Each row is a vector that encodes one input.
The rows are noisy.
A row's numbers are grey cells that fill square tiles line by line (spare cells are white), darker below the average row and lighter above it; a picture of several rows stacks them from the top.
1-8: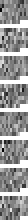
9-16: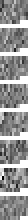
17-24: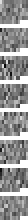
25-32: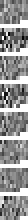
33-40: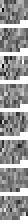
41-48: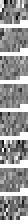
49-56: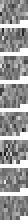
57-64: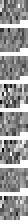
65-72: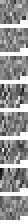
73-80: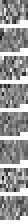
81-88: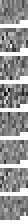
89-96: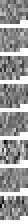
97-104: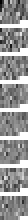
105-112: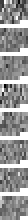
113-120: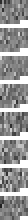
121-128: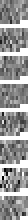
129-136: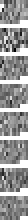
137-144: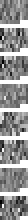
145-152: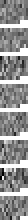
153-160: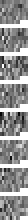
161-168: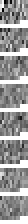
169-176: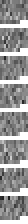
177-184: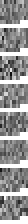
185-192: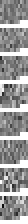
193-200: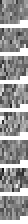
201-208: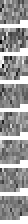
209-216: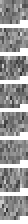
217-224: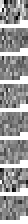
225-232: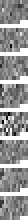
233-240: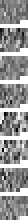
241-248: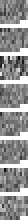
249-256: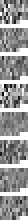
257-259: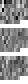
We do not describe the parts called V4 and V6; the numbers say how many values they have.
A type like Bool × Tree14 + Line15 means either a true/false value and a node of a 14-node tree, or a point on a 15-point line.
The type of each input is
(Circle8 + Label5) × V4 + Label9 × List2(V6).
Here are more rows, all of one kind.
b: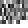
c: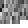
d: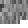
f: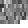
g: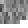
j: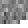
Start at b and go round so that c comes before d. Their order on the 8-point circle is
b, c, f, d, g, j.
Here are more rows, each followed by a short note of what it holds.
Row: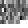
one of 9 labels, together with a list of two items
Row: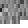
a point on an 8-point circle and a value of V4
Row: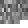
one of 9 labels, together with the empty list
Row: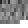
one of 9 labels, together with a list of two items
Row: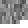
one of 9 labels, together with a list of two items
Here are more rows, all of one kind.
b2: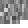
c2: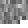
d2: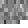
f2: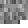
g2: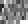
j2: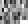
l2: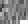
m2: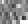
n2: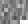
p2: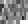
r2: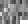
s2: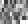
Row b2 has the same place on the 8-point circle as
g2, n2 and p2.
